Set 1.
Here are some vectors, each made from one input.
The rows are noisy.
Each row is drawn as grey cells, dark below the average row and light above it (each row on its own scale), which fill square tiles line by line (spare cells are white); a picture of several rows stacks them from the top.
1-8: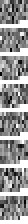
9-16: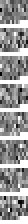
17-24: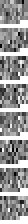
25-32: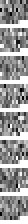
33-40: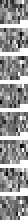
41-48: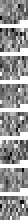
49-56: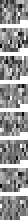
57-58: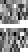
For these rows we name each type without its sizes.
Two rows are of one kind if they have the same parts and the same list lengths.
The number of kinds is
2.
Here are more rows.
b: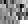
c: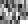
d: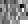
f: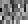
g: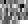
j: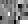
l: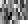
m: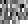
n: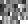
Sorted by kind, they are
b, c, d, g, j, m, n
f, l

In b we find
four true/false values.
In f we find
a point on a line.
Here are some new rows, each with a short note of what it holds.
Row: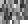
a point on a line
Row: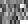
four true/false values
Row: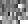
four true/false values
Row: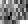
a point on a line
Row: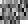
a point on a line
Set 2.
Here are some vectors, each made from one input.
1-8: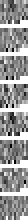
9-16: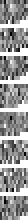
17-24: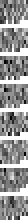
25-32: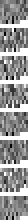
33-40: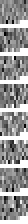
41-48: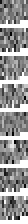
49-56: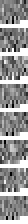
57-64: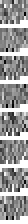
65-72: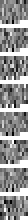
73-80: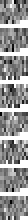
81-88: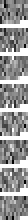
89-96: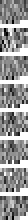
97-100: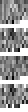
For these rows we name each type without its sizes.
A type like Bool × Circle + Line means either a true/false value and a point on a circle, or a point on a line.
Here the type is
(Circle + Unit) × Line.
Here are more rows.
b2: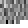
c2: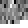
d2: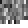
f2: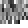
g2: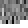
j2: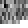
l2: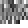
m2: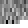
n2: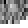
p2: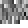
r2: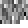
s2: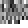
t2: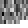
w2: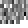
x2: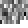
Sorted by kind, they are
b2, f2, l2, p2, r2, s2, w2, x2
c2, d2, g2, j2, m2, n2, t2

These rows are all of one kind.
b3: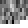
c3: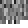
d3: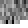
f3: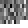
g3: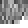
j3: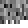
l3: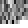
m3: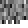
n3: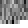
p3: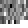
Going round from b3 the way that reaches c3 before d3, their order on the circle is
b3, m3, j3, l3, p3, g3, n3, c3, d3, f3.
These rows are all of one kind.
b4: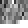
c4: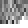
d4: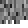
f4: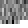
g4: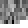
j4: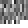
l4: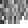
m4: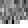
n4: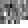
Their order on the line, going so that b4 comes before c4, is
n4, d4, j4, l4, b4, c4, g4, m4, f4.
